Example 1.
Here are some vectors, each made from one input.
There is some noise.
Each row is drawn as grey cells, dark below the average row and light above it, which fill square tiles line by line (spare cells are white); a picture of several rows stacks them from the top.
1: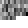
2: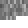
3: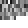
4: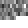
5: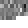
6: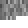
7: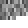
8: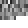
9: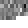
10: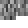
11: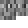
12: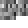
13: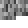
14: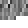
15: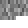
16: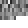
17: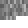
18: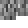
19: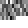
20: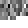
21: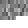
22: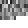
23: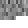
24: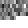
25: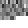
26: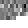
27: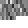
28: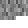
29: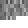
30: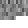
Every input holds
a point on a 6-point line.
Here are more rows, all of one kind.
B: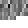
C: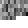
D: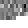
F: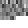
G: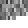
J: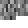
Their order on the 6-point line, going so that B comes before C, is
B, G, F, D, J, C.
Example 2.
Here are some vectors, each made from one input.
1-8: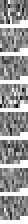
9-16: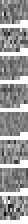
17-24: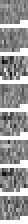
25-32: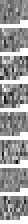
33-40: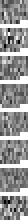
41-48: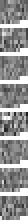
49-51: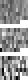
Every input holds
a point on a 7-point line.
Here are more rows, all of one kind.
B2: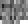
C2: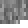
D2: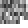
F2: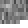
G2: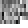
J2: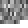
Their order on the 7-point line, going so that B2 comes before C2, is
B2, D2, C2, G2, F2, J2.
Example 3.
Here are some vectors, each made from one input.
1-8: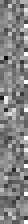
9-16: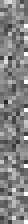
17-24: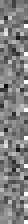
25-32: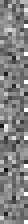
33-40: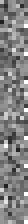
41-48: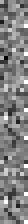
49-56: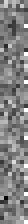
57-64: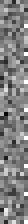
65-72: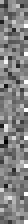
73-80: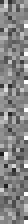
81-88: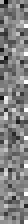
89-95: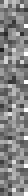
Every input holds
either a point on a 16-point circle, or a fixed value.
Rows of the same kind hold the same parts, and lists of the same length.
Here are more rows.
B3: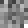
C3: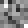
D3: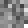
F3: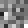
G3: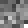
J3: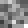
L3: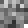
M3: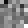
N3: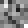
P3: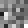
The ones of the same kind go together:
B3, C3, D3, G3, J3, L3, M3, N3
F3, P3

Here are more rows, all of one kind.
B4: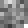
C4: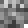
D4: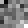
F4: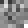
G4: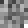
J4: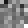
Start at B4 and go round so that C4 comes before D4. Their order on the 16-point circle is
B4, C4, F4, G4, J4, D4.
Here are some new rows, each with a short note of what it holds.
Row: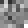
a point on a 16-point circle
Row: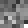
a point on a 16-point circle
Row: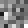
a fixed value
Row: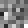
a fixed value
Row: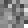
a point on a 16-point circle
